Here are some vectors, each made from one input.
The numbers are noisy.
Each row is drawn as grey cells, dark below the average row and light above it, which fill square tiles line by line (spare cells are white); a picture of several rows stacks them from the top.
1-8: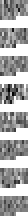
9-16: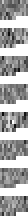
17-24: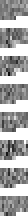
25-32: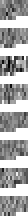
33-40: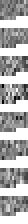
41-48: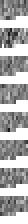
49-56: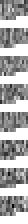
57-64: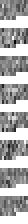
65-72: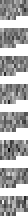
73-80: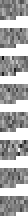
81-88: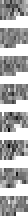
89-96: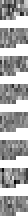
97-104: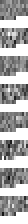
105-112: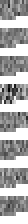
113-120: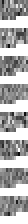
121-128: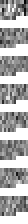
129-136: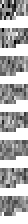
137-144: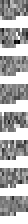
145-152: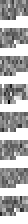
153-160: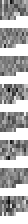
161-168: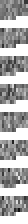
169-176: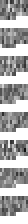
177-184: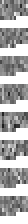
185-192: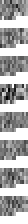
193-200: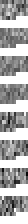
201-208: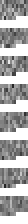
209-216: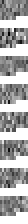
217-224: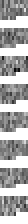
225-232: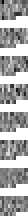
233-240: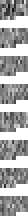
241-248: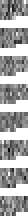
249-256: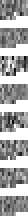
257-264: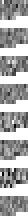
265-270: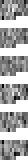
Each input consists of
one of 8 labels, together with either one of 8 labels, or three true/false values.
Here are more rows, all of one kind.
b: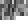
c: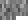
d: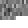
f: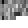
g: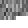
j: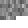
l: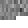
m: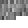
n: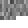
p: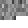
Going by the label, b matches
d, g, m and n.
